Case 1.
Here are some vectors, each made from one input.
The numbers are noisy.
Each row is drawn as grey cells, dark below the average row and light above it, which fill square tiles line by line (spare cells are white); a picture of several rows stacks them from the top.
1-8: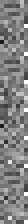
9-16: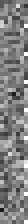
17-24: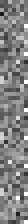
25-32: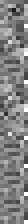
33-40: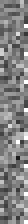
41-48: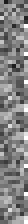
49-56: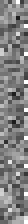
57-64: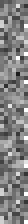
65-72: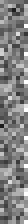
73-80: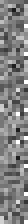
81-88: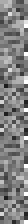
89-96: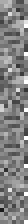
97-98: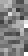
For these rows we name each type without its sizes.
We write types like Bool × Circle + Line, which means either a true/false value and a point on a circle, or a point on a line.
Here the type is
Label.
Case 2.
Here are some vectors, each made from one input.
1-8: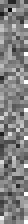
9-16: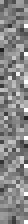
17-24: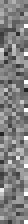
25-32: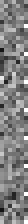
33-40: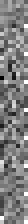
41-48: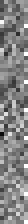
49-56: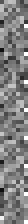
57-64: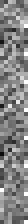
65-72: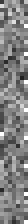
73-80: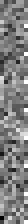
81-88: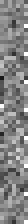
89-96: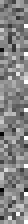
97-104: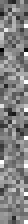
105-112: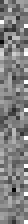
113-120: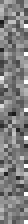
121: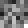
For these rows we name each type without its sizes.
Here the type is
Line.
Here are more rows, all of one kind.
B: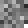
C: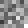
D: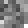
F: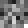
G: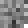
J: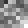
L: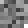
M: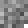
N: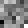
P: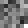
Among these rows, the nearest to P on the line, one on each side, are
D and F.
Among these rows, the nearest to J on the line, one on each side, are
C and N.
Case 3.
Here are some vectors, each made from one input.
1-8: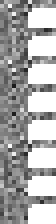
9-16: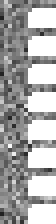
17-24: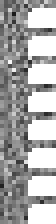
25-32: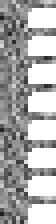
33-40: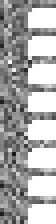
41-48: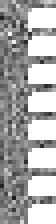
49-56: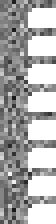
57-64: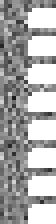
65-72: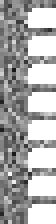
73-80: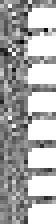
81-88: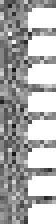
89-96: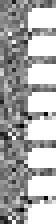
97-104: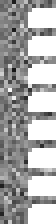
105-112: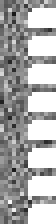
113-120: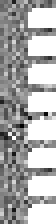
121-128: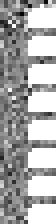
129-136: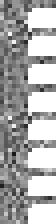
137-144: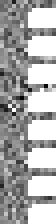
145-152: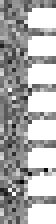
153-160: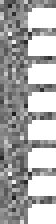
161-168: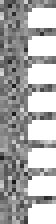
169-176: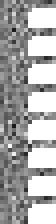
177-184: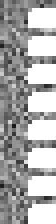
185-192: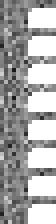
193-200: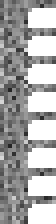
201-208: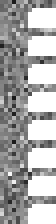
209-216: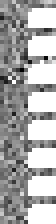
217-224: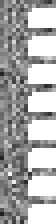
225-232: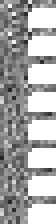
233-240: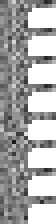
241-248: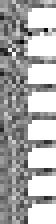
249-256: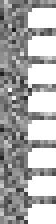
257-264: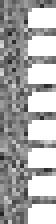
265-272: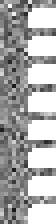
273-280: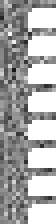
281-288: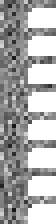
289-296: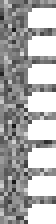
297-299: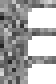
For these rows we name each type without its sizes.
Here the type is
Tree + Unit.
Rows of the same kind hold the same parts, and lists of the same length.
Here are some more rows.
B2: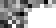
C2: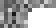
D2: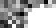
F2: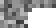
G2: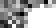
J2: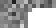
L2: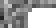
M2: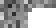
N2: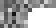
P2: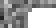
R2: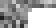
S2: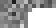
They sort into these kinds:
B2, D2, G2
C2, F2, J2, L2, M2, N2, P2, R2, S2

